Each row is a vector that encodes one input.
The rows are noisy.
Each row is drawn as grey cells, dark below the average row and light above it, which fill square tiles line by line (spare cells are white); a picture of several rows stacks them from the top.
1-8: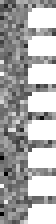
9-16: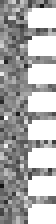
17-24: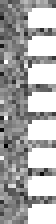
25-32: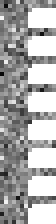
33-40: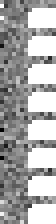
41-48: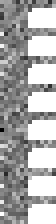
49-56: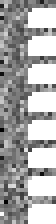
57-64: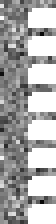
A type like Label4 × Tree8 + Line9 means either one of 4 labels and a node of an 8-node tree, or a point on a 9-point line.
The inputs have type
List2(Line4 × Line4).
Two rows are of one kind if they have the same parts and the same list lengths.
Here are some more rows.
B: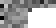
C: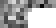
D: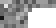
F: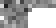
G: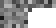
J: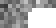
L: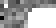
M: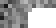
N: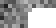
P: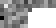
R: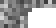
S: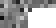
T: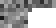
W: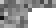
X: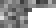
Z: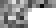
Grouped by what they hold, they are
B, D, G, J, L, M, N, P, S, T, W
C, Z
F, R, X

